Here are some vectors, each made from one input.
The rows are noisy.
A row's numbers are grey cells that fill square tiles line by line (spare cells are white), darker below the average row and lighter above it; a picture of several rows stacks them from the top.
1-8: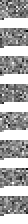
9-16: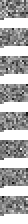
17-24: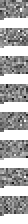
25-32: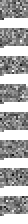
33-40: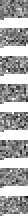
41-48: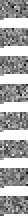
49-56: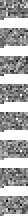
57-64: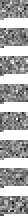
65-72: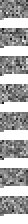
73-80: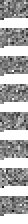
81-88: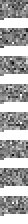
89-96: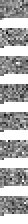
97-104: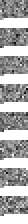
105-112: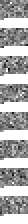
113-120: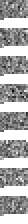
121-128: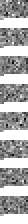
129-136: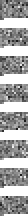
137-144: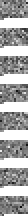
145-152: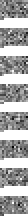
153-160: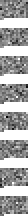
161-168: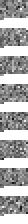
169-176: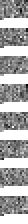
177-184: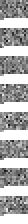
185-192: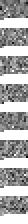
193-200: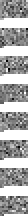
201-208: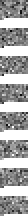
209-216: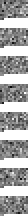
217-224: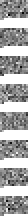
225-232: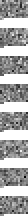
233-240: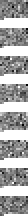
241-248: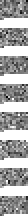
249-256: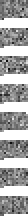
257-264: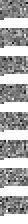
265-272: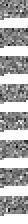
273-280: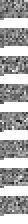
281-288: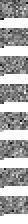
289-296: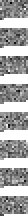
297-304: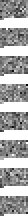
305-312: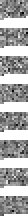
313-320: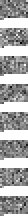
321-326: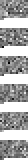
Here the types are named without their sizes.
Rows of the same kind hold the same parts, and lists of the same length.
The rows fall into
2 kinds.
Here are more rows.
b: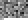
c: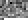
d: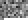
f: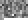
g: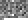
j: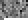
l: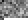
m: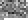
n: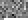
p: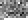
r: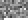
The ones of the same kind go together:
b, c, d, f, g, j, l, n, r
m, p

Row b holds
a node of each of two trees and five true/false values.
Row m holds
a node of each of two trees.
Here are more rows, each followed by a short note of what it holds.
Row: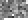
a node of each of two trees and five true/false values
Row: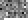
a node of each of two trees
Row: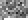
a node of each of two trees
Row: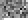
a node of each of two trees
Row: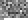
a node of each of two trees
